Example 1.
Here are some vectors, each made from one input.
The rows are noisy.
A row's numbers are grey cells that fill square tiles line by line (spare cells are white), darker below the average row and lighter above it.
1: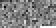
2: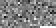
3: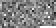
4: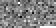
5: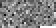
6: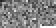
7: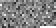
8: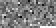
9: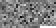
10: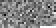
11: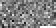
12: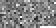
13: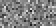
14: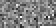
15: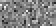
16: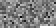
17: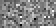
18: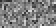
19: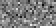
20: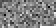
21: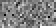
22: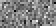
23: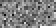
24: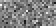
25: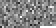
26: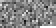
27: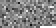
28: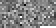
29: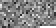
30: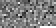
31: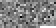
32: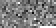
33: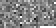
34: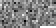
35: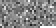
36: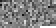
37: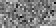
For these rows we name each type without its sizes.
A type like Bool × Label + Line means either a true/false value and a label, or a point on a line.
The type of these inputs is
Bool × Bool × Bool.
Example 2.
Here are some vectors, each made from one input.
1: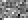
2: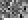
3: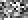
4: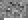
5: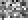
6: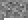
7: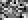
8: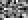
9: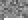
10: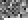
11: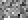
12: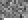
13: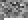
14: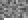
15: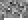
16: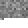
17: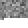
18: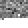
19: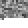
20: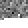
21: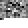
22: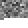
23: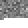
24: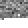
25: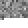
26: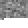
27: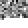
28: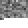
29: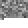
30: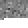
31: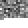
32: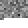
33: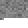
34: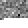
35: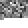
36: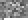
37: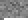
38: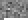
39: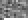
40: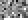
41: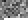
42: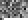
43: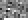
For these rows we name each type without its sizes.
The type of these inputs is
Line.
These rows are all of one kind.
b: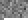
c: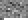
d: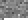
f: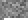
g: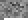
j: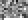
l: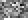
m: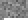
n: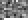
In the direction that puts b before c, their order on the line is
m, f, l, b, j, c, g, d, n.
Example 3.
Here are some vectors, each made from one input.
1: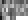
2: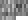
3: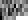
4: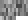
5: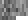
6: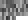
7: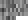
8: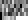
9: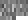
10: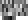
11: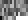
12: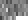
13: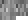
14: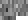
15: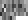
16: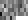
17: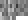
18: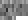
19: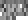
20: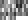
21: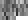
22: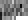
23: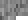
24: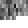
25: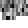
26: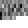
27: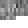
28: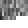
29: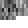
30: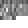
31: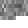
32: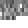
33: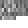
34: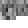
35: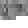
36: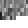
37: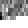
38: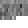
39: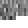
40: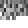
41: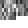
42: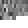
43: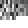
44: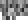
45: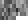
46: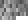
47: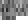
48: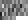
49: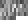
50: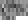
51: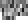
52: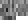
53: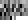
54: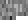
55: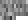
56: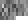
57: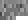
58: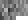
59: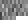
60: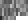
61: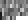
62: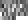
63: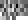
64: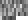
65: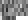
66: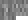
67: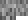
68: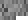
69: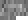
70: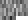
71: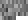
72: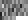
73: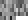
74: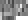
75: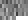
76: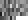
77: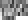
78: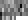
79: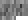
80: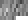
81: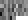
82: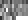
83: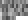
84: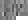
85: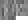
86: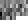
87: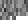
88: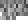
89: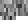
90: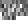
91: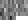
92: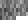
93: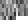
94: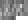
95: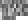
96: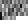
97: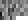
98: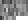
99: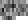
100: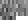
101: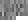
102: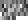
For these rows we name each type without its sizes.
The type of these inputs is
Bool × Bool × Bool × Bool.
